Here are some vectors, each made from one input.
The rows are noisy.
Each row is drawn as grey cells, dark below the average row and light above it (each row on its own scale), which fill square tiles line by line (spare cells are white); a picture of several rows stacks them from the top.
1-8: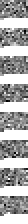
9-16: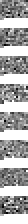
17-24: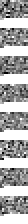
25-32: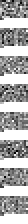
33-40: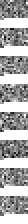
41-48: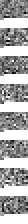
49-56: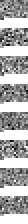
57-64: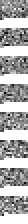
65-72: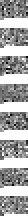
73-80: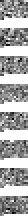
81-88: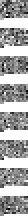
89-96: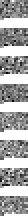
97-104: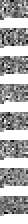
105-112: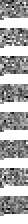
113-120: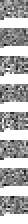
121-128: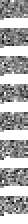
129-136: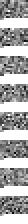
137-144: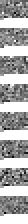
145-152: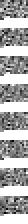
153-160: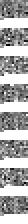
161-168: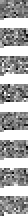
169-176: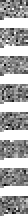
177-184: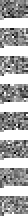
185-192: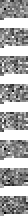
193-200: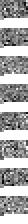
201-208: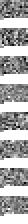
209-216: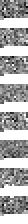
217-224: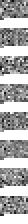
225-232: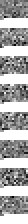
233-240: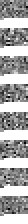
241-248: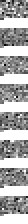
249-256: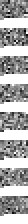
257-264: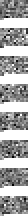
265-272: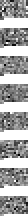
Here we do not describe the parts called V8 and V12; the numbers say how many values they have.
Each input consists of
either a fixed value, or one of 10 labels, a node of a 10-node tree and a true/false value, or a value of V8 and a value of V12.
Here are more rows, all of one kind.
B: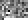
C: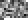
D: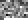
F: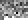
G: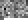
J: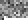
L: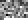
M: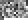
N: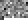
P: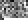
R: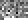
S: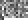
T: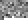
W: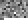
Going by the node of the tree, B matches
M, P and R.
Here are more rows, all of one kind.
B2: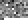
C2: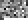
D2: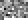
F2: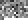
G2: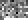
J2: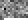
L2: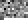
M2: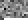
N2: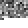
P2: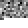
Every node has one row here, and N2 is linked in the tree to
F2.
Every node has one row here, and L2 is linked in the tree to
M2 and P2.
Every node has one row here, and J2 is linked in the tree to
D2.
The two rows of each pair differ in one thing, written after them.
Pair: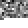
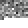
the true/false value
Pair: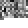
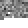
the true/false value
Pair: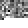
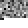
the true/false value
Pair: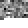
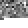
the true/false value
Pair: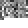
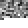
the true/false value
